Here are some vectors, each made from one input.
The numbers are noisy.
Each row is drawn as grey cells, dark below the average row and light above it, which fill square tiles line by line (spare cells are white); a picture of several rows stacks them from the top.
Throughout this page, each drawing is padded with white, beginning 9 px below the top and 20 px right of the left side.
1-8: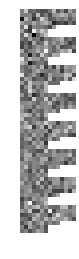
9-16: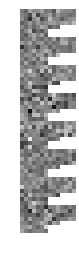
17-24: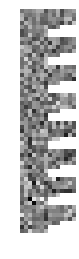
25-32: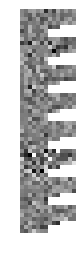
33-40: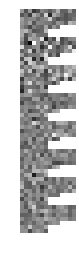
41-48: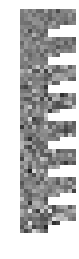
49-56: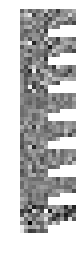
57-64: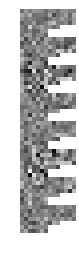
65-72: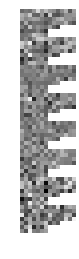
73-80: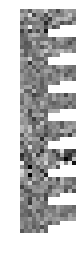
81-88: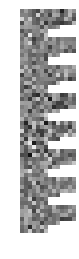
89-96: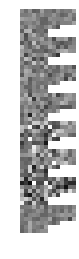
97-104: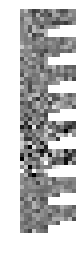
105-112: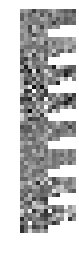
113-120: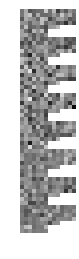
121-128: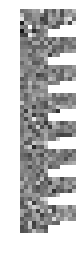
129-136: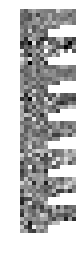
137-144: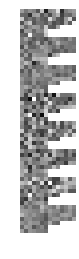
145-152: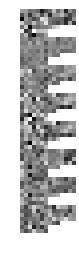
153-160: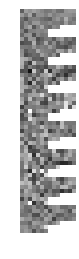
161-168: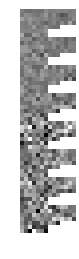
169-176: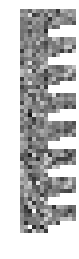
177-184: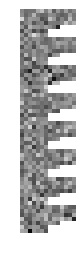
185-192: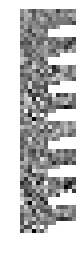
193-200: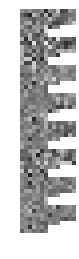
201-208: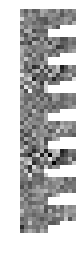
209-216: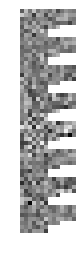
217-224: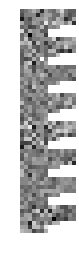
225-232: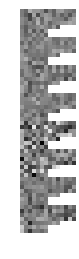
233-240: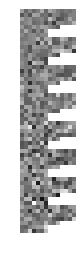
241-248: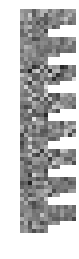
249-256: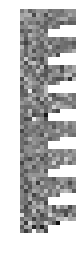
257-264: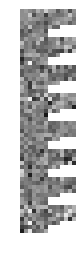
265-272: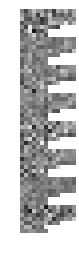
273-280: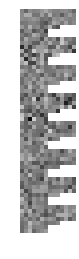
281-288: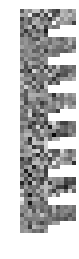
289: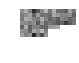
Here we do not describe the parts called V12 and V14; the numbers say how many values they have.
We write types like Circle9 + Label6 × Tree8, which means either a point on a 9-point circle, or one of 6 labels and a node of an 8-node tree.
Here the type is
Bool × (Line5 + V14) × V12.
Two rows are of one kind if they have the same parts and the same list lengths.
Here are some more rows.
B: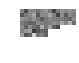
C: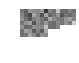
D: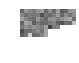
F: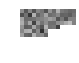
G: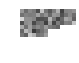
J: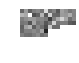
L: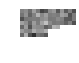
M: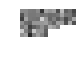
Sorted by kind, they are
B, F, G, J, M
C, D, L

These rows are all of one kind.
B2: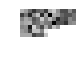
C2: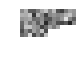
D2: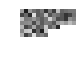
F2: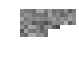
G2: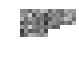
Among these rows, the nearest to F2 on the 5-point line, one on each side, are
B2 and C2.
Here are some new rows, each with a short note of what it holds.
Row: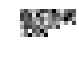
a true/false value, a value of V12 and a value of V14
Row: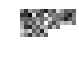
a true/false value, a value of V12 and a value of V14
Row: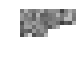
a true/false value, a value of V12 and a value of V14
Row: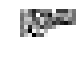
a point on a 5-point line, a true/false value and a value of V12
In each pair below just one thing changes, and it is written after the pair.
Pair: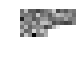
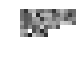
the value of V12
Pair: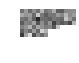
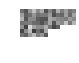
the true/false value
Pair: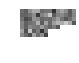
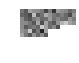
the value of V12
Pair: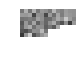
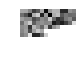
the value of V14
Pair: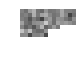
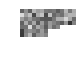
the true/false value
